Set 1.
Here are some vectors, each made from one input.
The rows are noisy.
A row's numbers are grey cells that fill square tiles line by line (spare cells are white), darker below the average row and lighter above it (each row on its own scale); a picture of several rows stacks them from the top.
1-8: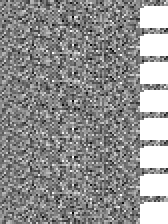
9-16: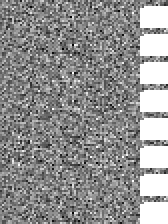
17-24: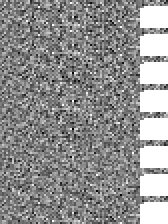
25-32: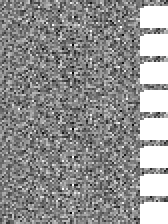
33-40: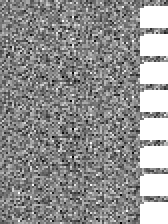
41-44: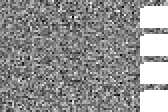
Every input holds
a point on a 6-point line.
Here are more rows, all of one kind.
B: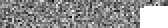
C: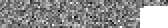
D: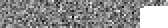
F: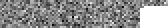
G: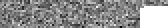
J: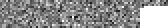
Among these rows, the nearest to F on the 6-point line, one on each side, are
D and G.
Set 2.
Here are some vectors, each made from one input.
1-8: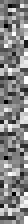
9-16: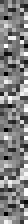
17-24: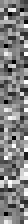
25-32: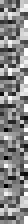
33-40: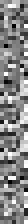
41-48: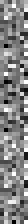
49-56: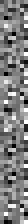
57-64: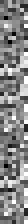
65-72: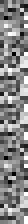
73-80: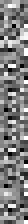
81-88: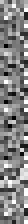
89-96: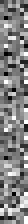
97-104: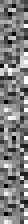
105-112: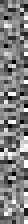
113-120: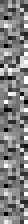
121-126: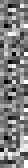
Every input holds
three true/false values.
